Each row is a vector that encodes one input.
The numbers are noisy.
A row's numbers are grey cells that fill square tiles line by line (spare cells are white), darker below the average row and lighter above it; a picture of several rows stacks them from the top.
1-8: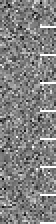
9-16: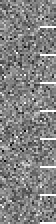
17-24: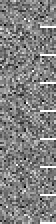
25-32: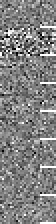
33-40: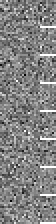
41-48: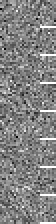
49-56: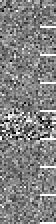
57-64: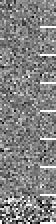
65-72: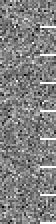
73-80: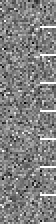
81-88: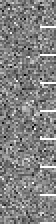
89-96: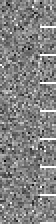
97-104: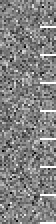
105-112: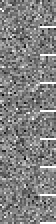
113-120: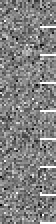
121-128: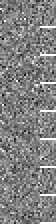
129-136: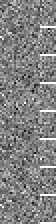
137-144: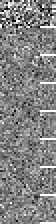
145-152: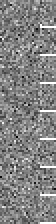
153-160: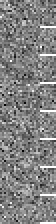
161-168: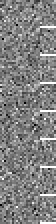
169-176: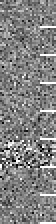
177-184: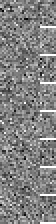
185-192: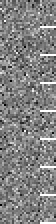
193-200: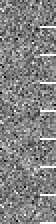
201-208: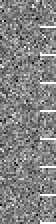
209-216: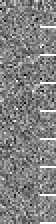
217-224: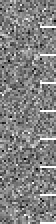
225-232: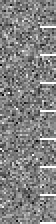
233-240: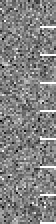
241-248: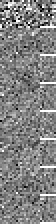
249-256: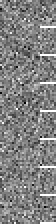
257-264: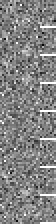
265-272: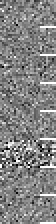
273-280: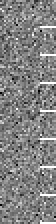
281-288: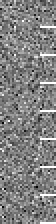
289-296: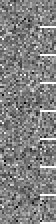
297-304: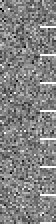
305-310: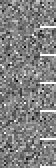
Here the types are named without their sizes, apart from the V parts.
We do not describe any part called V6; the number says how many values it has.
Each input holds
a list of items, each a true/false value and a value of V6.
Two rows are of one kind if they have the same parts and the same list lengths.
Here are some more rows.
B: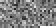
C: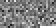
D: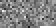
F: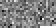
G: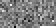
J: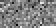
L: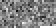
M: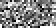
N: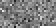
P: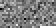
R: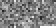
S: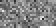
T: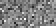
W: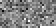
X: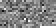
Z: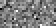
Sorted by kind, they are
B, C, F, L, P, R, W, X, Z
D, G, J, N, S, T
M

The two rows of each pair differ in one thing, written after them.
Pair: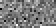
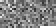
the true/false value in item 1 of the list
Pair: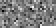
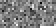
the value of V6 in item 2 of the list
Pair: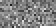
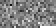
the true/false value in item 2 of the list
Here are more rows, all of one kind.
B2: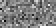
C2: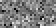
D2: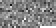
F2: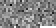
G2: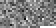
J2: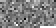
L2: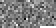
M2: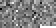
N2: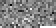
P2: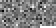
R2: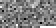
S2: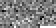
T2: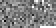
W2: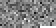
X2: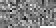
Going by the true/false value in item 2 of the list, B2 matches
D2, P2, R2 and X2.
